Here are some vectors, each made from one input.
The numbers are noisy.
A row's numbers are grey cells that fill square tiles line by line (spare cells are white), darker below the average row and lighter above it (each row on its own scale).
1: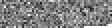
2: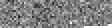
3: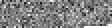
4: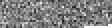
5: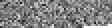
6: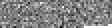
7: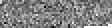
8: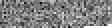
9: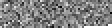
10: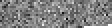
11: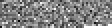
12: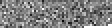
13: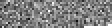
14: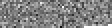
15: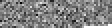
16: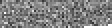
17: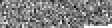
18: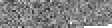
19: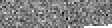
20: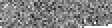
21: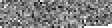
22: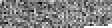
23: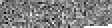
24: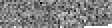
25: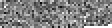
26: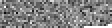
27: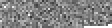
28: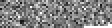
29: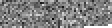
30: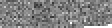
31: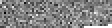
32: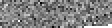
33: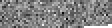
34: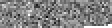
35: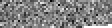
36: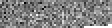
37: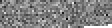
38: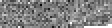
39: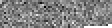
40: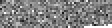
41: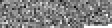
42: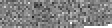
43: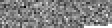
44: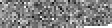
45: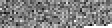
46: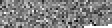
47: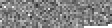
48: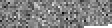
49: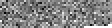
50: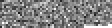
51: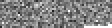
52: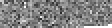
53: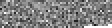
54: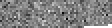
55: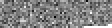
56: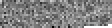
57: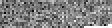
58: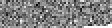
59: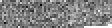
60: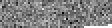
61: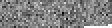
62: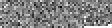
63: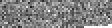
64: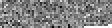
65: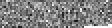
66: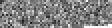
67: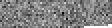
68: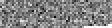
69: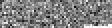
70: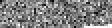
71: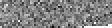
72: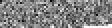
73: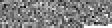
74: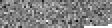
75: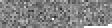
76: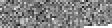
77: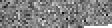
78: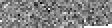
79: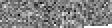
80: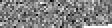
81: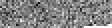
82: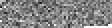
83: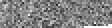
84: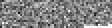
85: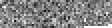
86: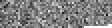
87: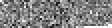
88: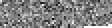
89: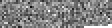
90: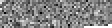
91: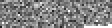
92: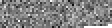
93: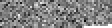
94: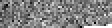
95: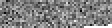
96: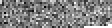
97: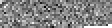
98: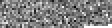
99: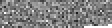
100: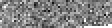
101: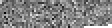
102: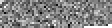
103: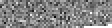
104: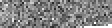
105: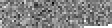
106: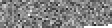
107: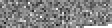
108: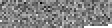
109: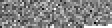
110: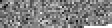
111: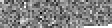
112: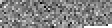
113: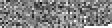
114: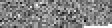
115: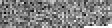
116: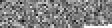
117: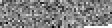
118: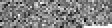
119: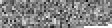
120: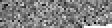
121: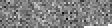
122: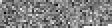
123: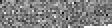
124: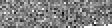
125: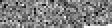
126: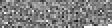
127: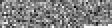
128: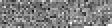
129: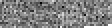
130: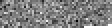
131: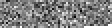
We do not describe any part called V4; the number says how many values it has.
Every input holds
either a point on a 7-point line and a value of V4, or three true/false values.
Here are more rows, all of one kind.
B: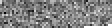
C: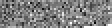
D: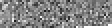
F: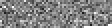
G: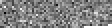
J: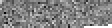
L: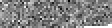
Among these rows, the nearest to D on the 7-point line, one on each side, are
F and G.
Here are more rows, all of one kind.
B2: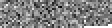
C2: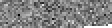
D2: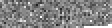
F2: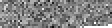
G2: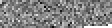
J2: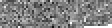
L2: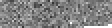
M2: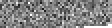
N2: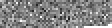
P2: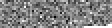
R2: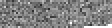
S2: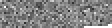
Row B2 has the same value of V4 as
C2 and G2.
